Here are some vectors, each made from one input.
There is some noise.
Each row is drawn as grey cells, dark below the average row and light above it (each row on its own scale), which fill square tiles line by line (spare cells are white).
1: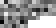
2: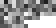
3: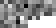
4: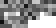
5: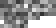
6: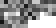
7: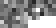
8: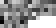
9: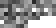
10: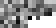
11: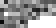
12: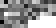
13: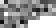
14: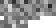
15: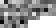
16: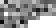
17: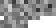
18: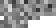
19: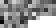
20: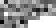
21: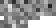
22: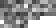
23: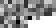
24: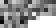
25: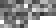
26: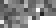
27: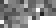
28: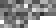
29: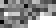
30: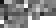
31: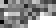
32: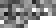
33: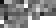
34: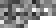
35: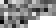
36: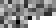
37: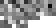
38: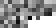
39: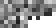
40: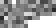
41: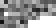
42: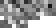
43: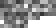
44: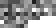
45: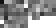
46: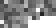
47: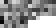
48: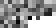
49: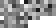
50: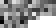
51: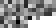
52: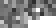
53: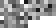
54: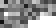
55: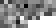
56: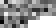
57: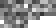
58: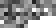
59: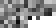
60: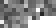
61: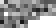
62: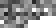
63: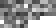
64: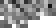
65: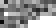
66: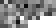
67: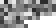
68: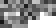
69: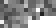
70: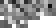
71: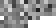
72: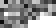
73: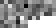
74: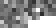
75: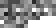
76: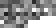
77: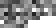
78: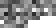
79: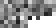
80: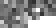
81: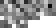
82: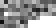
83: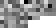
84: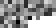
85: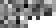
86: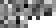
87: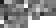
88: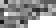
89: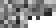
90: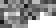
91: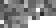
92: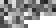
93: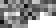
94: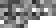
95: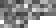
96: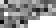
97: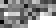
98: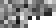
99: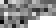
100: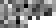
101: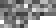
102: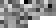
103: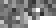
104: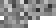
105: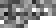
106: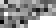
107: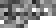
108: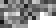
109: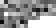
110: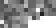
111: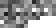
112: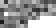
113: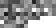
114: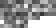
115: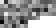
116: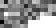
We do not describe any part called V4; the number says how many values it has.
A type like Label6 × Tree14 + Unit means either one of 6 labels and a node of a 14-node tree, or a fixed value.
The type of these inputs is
Line5 + Line6 × V4.
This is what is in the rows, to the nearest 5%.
About 35% of them hold a point on a 5-point line. The rest hold a point on a 6-point line and a value of V4.
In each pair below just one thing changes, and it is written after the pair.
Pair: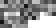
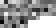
the place on the 6-point line
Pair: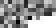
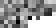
the place on the 6-point line
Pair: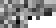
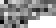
the value of V4
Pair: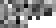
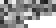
the value of V4
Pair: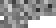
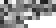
the value of V4
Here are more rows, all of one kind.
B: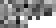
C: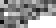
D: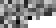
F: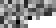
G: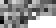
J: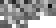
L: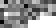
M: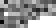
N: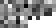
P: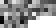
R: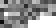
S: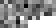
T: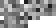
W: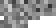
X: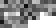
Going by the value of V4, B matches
D, F, N and S.
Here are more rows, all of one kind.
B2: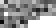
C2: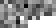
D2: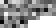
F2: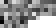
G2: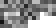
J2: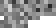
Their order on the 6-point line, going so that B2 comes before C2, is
F2, D2, B2, J2, C2, G2.
